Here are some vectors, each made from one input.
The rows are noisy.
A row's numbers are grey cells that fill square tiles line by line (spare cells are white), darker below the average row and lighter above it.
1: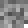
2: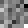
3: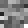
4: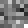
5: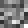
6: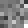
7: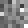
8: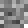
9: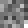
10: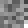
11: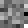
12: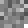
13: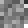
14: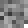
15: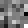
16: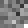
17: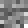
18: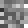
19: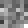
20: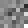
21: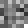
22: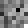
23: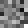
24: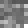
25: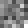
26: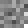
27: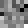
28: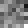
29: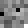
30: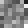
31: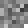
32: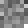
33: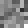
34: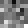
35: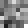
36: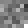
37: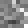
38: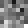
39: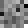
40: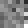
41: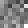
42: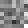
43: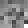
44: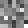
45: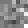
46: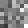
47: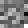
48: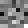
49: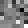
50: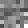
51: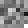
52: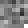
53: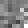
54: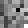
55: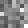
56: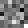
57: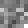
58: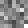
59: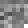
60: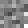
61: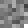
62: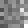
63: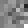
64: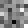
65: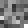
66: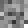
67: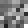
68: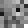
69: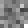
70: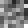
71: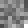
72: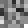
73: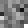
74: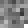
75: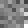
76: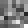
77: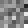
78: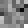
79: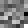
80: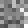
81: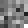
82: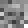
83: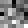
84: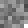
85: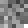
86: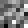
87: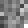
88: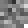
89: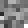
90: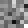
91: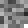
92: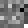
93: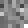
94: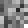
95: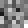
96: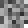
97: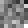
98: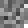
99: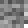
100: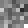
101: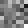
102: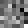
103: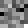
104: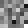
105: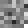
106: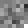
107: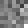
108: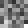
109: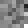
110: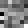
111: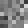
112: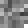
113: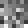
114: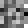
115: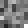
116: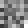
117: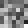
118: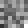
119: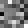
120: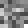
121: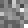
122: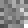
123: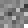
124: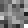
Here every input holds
a point on a 6-point circle, together with either a point on a 6-point circle, or a point on a 4-point line and a true/false value.
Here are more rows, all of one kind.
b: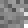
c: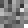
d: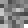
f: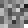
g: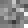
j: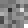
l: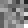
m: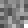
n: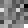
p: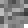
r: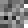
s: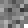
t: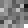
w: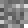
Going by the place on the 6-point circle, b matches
g, j and l.
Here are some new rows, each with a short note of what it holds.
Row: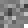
a point on a 6-point circle, a point on a 4-point line and a true/false value
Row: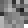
a point on each of two 6-point circles
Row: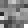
a point on each of two 6-point circles
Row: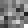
a point on each of two 6-point circles
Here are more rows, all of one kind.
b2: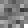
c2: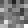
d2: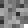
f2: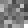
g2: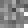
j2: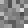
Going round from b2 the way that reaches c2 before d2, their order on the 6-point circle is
b2, c2, j2, d2, g2, f2.
